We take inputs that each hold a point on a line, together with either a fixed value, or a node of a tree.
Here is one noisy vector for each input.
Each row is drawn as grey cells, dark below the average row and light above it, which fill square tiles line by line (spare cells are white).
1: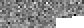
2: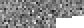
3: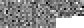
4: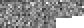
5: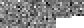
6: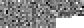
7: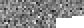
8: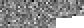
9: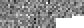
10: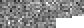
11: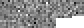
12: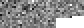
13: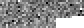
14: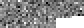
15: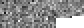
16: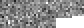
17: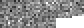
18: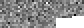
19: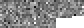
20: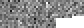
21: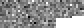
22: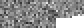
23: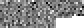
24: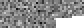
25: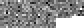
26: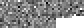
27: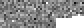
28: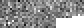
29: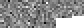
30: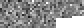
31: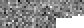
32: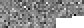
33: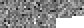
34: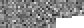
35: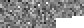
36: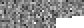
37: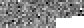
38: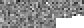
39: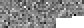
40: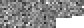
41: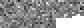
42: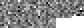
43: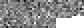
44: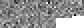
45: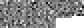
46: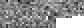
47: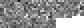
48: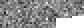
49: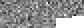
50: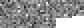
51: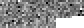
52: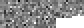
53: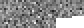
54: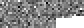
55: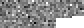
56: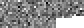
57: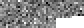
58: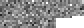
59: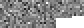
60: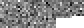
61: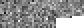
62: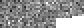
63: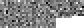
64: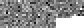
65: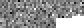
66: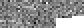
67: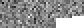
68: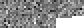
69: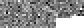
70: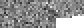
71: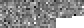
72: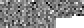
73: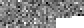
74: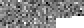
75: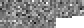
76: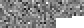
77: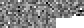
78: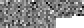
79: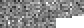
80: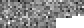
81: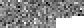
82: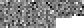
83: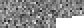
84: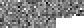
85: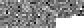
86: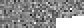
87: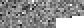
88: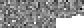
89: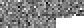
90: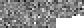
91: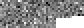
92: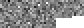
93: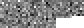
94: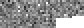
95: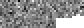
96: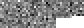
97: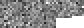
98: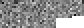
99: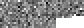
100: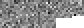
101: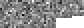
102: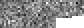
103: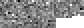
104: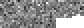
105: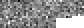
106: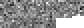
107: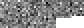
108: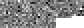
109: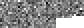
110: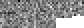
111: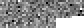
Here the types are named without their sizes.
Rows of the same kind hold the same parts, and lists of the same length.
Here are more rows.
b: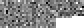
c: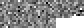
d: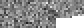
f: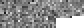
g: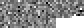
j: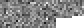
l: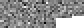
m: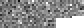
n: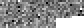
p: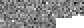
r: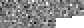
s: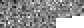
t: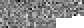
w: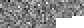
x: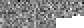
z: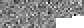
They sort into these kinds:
b, c, g, n
d, f, j, l, m, p, r, s, t, w, x, z

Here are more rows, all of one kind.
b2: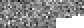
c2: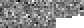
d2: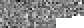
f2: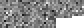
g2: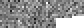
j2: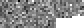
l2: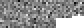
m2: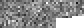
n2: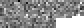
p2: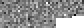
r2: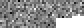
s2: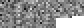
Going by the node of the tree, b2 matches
c2, d2, l2 and n2.
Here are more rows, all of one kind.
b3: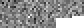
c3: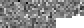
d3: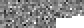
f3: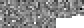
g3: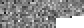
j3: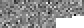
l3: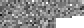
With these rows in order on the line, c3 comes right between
b3 and l3.
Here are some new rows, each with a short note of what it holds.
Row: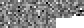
a point on a line
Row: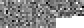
a point on a line
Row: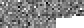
a point on a line
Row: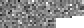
a point on a line and a node of a tree
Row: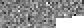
a point on a line and a node of a tree
